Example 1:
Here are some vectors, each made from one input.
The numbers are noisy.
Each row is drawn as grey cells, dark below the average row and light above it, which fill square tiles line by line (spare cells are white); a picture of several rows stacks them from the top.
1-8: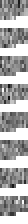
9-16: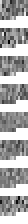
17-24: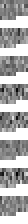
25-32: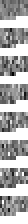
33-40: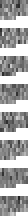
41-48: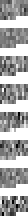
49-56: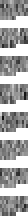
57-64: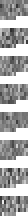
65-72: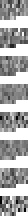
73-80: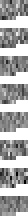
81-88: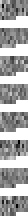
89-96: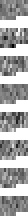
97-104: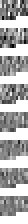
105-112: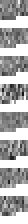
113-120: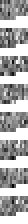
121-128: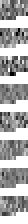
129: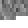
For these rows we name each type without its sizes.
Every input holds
either a label, or three true/false values.
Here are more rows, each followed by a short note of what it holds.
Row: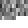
three true/false values
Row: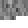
three true/false values
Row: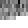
three true/false values
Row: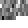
a label
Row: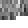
a label
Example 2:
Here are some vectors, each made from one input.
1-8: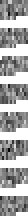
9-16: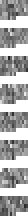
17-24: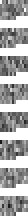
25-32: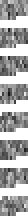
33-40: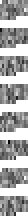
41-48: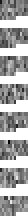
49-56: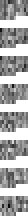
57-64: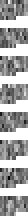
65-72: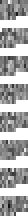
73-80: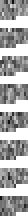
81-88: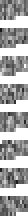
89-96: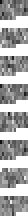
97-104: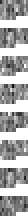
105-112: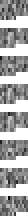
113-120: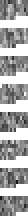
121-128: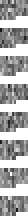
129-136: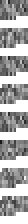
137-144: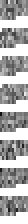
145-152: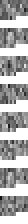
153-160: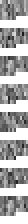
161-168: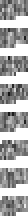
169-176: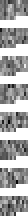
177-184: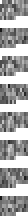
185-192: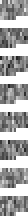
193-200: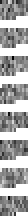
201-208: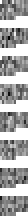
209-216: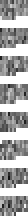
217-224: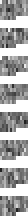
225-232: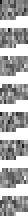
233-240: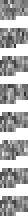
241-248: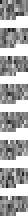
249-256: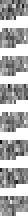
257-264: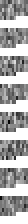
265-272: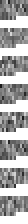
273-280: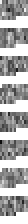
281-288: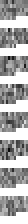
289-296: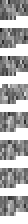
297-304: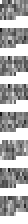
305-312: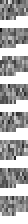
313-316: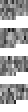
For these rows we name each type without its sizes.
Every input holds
a point on a line, together with either a point on a circle, or a fixed value.
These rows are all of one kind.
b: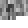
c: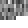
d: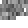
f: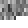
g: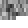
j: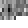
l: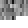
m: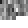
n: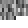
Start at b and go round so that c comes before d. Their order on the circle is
b, n, m, l, c, f, j, d, g.
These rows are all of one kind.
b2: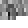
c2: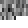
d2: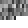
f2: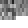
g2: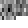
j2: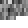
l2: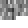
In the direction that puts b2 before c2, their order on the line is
f2, l2, b2, j2, d2, c2, g2.
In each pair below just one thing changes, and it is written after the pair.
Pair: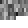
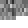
the place on the line
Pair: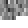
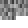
the place on the line
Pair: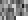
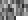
the place on the circle
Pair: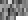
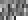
the place on the line
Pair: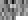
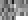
the place on the circle
